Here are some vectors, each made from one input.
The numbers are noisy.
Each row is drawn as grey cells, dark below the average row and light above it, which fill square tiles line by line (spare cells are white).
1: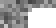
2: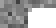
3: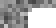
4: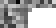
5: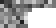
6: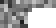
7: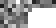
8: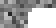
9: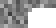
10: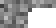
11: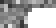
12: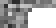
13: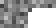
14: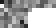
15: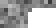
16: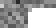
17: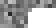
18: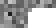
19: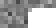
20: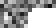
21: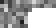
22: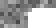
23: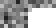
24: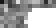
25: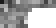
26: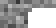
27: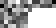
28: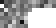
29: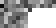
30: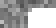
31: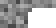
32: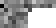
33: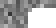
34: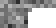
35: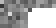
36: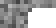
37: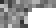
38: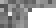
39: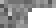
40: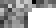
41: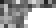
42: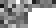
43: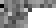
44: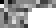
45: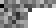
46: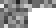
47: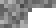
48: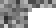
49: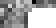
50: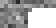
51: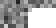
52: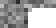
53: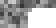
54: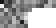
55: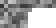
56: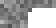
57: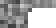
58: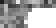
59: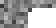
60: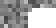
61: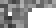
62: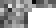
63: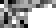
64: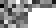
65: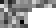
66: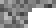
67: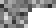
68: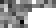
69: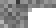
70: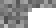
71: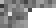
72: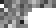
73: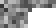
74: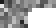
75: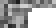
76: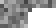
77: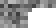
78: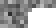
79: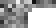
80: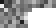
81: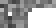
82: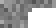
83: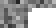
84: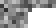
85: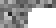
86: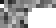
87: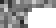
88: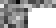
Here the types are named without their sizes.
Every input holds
either a node of a tree, or a list of points on a line.
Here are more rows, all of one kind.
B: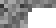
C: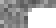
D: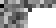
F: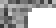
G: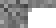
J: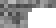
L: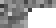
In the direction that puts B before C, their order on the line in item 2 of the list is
G, J, B, L, D, C, F.
